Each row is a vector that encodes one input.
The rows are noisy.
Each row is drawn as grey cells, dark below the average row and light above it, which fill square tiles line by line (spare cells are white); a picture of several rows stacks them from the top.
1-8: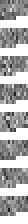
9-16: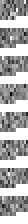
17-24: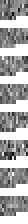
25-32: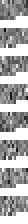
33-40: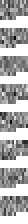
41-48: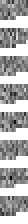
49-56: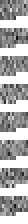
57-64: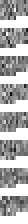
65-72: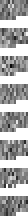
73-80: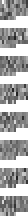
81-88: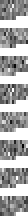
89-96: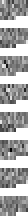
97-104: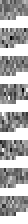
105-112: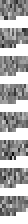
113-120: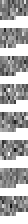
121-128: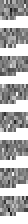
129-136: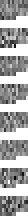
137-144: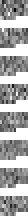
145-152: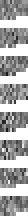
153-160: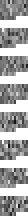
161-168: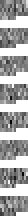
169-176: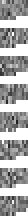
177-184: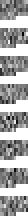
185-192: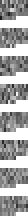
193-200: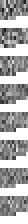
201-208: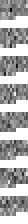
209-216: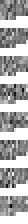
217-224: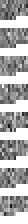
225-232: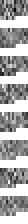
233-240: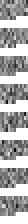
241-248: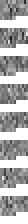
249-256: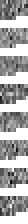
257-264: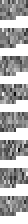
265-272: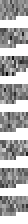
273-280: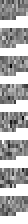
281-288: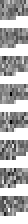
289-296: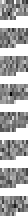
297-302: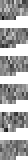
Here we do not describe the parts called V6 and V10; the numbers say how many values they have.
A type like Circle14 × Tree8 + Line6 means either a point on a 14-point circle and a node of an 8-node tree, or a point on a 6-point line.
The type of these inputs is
Bool × (Line7 + V10) × V6 + List3(Line5).
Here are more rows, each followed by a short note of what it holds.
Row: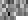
a list of three items
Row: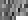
the empty list
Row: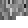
a list of one item
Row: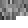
a list of one item
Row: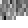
a point on a 7-point line, a true/false value and a value of V6
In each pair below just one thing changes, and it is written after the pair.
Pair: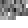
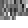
the value of V10
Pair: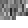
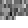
the value of V10
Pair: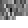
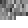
the value of V6
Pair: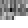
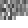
the true/false value
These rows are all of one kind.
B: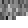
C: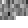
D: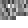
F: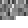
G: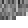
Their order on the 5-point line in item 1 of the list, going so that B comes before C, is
G, B, D, F, C.
